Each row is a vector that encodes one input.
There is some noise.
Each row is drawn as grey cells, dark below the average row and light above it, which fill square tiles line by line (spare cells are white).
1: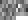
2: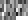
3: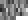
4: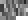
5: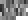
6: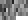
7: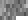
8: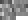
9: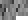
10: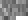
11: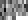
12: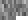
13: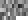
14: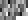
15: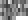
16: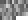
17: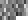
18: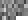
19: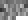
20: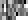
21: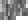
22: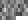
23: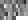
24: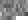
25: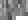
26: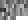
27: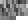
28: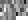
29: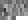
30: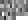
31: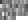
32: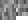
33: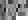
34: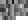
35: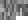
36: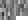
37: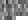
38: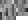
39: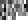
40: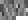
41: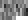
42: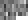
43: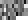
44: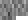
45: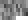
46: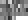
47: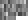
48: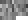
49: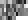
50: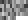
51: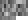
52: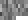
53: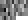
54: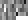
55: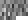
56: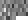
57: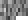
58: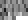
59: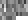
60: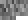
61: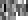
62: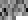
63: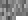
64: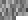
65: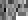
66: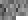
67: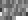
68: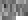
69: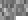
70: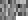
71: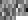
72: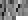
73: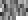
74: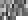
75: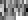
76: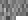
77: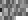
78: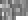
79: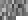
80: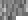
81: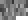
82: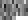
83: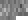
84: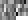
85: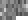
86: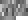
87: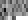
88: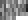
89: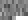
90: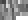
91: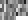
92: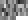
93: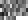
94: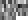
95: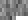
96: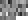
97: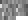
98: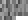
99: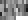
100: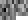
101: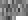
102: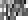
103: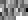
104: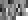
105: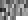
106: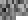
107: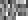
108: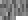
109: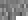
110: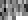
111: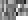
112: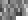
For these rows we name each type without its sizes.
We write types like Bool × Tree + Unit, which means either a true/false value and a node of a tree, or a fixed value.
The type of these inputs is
Bool × Line × (Line × Line + Unit).
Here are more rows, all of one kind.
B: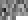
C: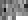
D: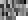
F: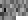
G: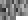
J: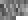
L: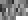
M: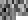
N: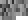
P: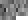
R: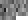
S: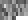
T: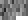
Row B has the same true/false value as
C and S.
